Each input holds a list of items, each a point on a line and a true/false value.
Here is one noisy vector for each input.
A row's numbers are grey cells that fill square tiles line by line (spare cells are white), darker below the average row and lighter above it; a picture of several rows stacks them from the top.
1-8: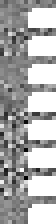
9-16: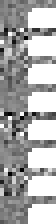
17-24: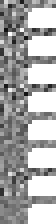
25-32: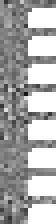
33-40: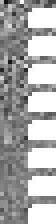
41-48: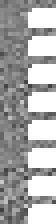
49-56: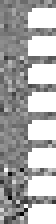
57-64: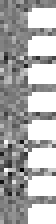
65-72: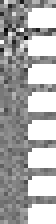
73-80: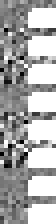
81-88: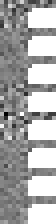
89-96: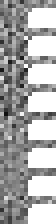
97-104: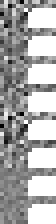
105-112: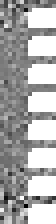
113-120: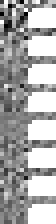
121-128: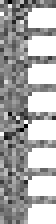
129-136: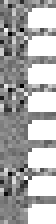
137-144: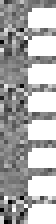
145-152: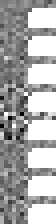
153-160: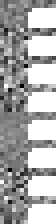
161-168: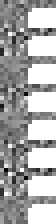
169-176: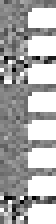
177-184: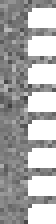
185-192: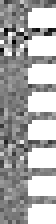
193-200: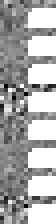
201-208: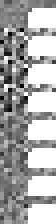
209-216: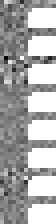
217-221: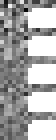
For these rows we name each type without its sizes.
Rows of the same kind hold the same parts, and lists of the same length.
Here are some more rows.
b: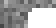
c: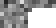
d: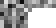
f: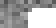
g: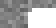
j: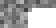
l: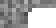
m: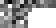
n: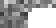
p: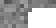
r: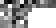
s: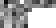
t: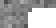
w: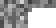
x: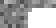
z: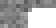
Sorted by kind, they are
b, c, l, n, p, s, t, w
d, f, g, j, x, z
m, r

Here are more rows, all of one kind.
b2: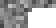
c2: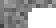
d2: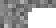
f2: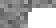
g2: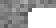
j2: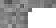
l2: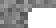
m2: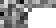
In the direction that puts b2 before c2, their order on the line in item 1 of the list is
b2, c2, l2, m2, d2, j2, f2, g2.
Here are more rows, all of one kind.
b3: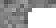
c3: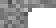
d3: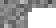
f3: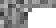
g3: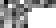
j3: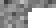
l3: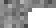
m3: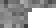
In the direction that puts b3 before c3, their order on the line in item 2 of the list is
d3, j3, m3, b3, c3, l3, f3, g3.
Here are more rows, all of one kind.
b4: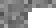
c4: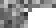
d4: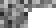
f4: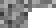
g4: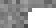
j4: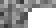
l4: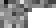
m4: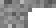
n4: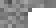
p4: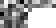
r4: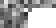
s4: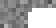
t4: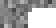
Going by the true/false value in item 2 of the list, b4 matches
j4 and l4.
